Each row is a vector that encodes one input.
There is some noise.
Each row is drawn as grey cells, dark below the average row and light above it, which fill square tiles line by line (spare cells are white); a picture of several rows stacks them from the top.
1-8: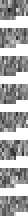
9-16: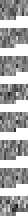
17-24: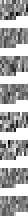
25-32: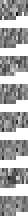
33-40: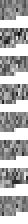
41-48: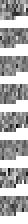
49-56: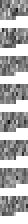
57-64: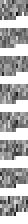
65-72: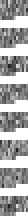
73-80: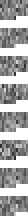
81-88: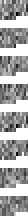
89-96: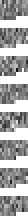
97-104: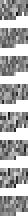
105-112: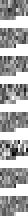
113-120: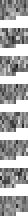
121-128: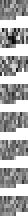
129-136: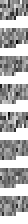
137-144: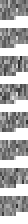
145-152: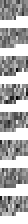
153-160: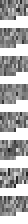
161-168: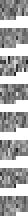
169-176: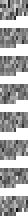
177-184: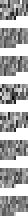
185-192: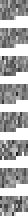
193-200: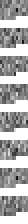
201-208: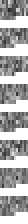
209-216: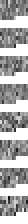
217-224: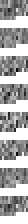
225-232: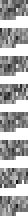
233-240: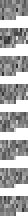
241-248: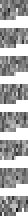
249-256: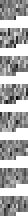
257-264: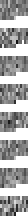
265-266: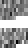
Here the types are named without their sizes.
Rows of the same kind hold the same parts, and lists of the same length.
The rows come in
2 kinds.
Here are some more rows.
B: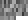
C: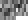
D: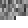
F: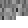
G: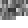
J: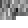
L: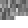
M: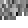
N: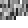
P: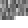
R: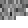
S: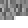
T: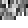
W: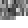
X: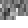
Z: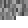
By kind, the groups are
B, C, D, F, G, J, L, P, R, S, W, X, Z
M, N, T

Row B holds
a node of a tree and a true/false value.
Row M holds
a true/false value.
